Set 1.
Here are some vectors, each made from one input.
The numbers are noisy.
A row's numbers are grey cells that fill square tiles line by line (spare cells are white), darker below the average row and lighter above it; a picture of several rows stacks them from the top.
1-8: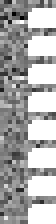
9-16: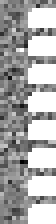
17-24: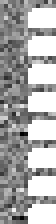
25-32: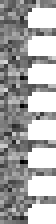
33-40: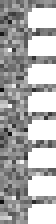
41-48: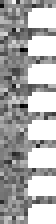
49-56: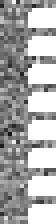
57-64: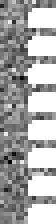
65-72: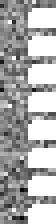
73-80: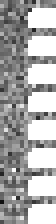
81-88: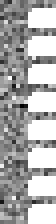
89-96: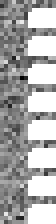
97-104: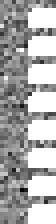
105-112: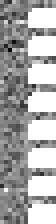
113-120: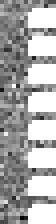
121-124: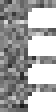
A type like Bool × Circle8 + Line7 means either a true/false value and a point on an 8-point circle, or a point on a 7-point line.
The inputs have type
Line10.
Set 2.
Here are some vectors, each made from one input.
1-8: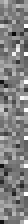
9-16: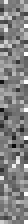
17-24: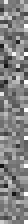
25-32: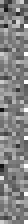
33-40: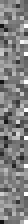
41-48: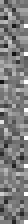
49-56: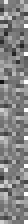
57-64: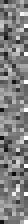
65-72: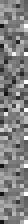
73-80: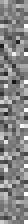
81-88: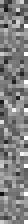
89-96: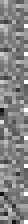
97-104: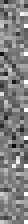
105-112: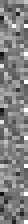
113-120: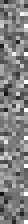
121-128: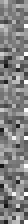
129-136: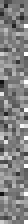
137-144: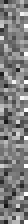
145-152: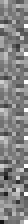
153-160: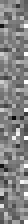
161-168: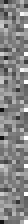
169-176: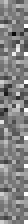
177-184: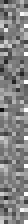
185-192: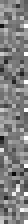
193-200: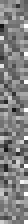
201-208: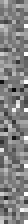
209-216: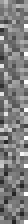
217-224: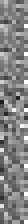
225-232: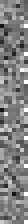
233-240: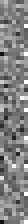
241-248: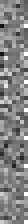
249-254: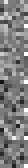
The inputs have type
Tree11.
